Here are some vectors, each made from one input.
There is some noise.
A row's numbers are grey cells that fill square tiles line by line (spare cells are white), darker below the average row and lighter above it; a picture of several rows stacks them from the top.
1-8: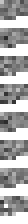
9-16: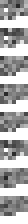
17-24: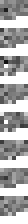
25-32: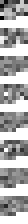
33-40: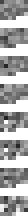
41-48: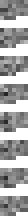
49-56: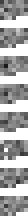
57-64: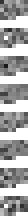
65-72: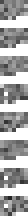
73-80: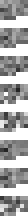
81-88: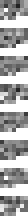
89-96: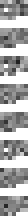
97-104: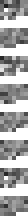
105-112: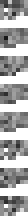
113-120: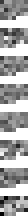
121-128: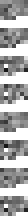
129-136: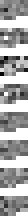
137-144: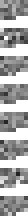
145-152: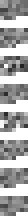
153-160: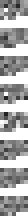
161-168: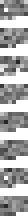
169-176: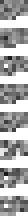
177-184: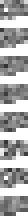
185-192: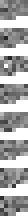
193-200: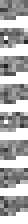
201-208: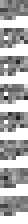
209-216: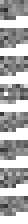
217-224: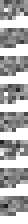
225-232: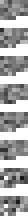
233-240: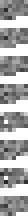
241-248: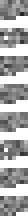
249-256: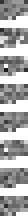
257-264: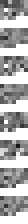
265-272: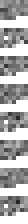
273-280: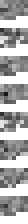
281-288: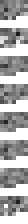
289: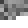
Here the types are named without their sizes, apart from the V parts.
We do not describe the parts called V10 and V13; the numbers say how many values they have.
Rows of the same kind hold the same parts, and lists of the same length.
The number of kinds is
3.
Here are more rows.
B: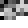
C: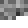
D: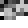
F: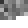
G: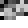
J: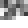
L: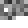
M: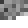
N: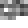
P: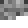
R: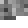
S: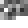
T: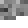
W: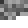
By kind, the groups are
B, D, G
C, F, M, P, R, T, W
J, L, N, S

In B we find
a fixed value.
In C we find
a true/false value, a value of V10 and a value of V13.
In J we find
a node of a tree.
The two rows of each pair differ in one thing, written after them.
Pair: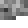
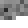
the value of V10
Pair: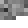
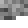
the value of V13
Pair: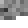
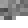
the value of V10
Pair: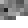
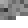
the value of V13
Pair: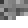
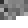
the value of V13
